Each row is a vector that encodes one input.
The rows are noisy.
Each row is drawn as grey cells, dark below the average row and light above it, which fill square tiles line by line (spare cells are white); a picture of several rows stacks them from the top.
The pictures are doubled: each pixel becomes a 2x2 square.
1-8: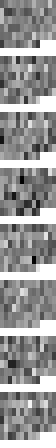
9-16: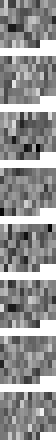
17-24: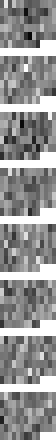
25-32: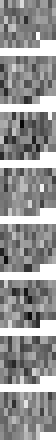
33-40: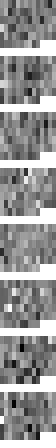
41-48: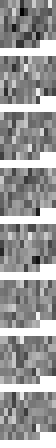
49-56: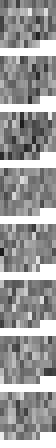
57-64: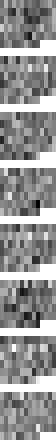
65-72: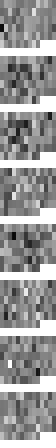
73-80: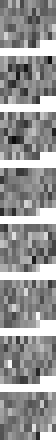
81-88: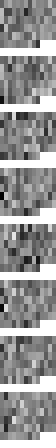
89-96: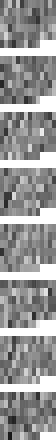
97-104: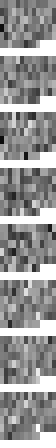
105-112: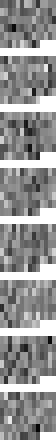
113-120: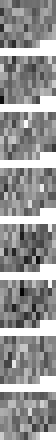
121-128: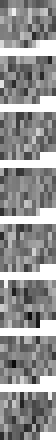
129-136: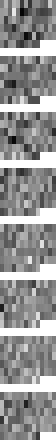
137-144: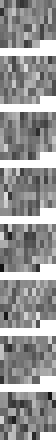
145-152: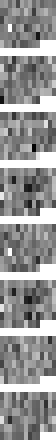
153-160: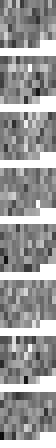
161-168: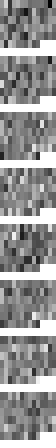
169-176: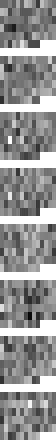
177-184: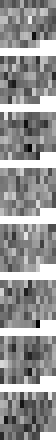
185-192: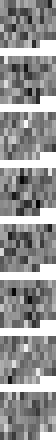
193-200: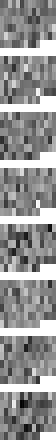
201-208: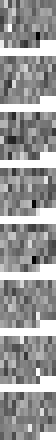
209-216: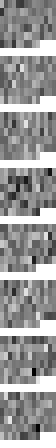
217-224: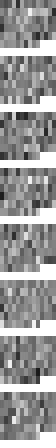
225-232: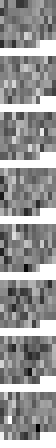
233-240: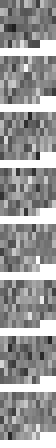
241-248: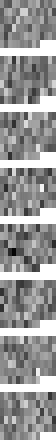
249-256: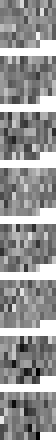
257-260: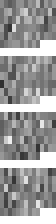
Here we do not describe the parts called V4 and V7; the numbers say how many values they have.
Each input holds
a value of V4 and a value of V7, together with either one of 6 labels, or a point on an 11-point line.
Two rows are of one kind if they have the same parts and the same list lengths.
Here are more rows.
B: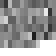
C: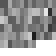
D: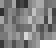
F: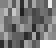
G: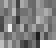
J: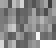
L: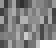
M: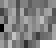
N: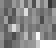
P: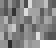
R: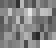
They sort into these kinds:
B, C, D, G, J, L, M, N, P, R
F

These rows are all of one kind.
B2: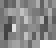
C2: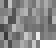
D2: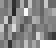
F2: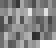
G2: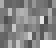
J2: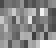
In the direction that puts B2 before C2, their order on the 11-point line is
J2, F2, G2, B2, C2, D2.
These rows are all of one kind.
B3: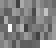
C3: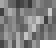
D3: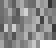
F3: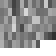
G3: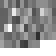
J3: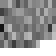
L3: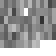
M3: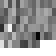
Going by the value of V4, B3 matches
J3 and L3.
